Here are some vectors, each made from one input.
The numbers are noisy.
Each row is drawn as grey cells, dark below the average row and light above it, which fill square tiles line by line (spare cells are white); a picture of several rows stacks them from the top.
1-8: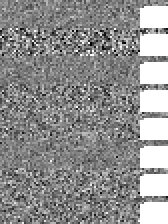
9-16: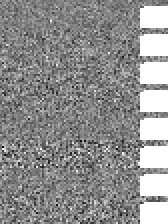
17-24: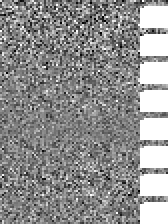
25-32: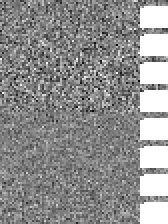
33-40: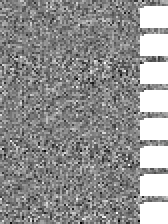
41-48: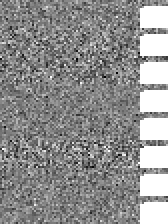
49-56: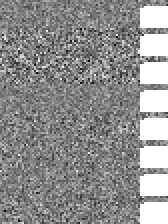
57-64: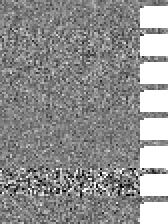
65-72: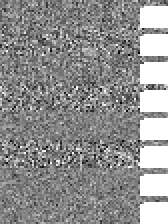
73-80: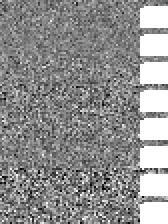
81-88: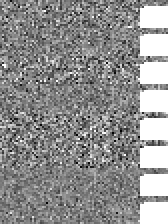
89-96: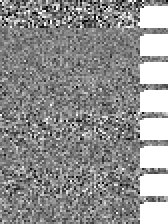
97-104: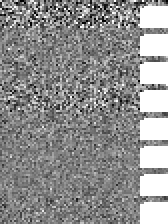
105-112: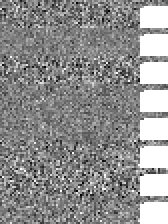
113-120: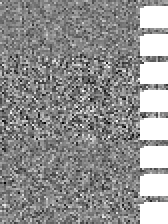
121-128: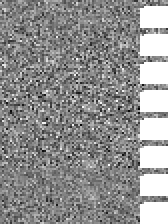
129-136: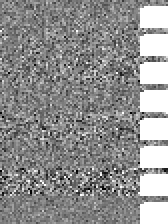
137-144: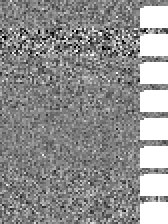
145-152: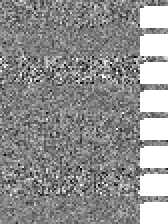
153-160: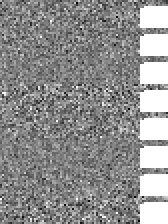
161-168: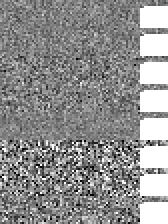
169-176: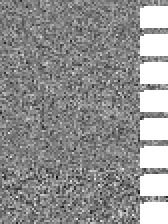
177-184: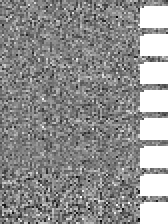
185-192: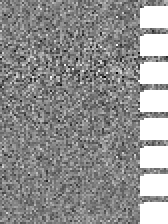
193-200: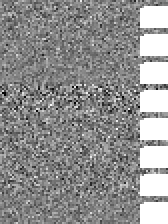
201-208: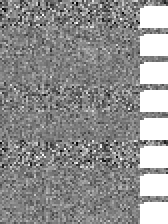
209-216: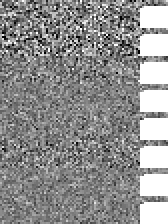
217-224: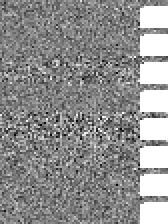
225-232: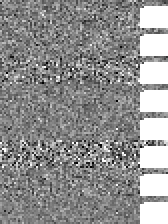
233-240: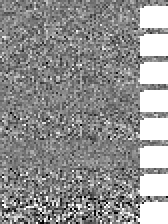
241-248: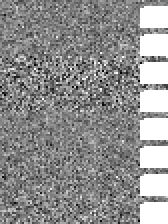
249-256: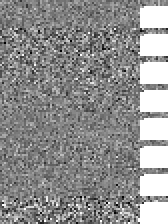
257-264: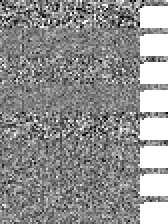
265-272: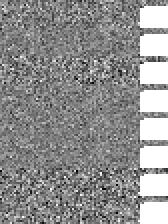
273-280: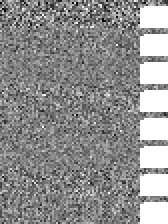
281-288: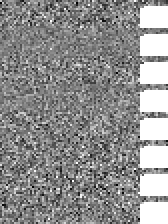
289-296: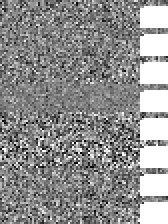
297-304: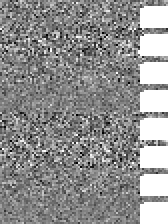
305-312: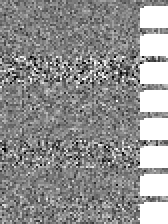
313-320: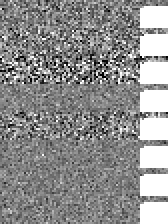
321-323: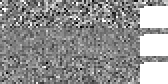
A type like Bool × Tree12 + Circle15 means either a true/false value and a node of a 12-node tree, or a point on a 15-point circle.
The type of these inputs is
Circle6 + Line8 + List2(Circle9).
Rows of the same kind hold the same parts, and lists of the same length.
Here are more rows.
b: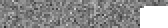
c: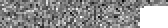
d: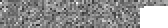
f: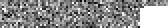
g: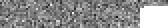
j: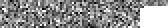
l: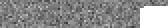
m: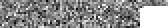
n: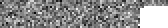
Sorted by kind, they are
b
c, d
f, l, m
g, j
n

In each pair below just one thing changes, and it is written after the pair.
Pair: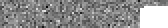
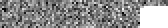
the place on the 9-point circle in item 1 of the list
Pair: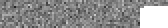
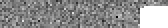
the place on the 9-point circle in item 1 of the list
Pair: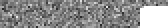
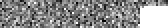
the place on the 9-point circle in item 2 of the list
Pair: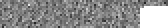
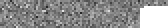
the place on the 9-point circle in item 2 of the list
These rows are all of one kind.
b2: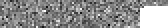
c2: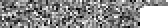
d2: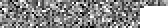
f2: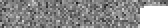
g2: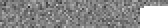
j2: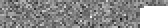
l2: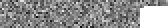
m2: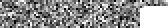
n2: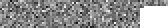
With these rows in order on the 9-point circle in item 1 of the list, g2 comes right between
b2 and j2.
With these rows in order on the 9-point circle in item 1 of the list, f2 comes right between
b2 and l2.
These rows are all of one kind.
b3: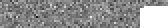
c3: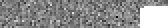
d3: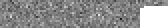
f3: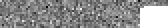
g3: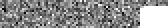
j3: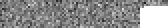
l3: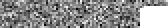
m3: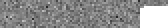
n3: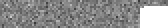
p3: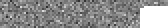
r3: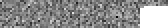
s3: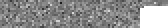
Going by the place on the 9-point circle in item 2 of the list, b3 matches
g3, m3, n3 and p3.
